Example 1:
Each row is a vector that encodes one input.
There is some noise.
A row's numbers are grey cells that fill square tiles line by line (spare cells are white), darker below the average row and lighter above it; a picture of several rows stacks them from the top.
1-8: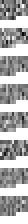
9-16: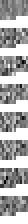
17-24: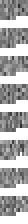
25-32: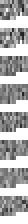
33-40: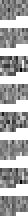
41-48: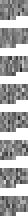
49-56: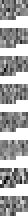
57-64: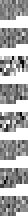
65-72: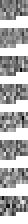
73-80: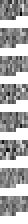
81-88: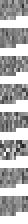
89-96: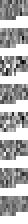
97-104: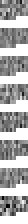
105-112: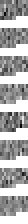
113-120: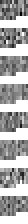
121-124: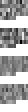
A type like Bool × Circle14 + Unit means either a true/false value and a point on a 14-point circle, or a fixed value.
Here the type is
Bool × (Tree10 + Unit) + Line6.
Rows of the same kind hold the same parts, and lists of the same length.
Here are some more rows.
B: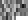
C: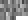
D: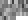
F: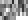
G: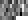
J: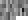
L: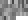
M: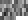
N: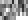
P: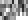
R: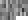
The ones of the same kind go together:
B, G, M
C, D, F, L, N, P
J, R

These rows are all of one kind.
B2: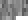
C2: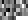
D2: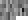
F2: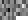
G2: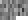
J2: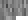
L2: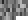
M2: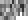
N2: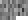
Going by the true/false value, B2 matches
J2 and L2.
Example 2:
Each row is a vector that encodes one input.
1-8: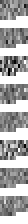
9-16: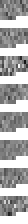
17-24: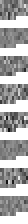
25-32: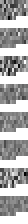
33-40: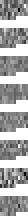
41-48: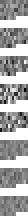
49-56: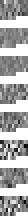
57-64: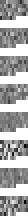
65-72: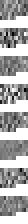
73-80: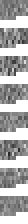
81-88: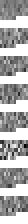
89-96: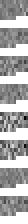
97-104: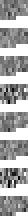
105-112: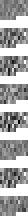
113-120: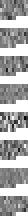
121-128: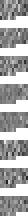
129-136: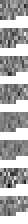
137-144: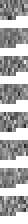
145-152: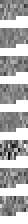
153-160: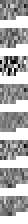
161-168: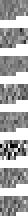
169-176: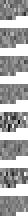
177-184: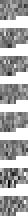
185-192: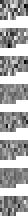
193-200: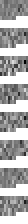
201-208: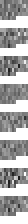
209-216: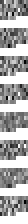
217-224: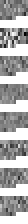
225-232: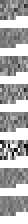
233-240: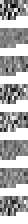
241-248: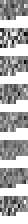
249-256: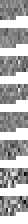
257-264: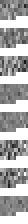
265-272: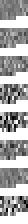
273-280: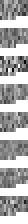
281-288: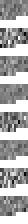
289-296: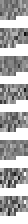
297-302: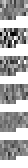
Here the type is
Bool × Bool × Bool × Bool × Circle8 + Circle19.
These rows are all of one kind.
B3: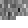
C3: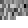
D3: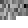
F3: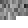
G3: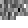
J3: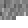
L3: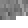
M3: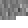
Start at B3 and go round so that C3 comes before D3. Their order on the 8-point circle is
B3, L3, M3, C3, D3, F3, J3, G3.
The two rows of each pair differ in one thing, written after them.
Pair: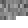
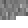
one of the four true/false values
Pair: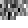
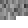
the place on the 8-point circle
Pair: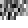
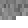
one of the four true/false values
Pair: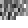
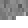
the place on the 8-point circle
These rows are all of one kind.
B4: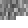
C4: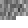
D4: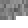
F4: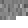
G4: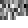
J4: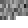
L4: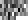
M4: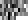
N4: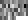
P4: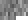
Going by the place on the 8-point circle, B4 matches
F4, M4 and P4.
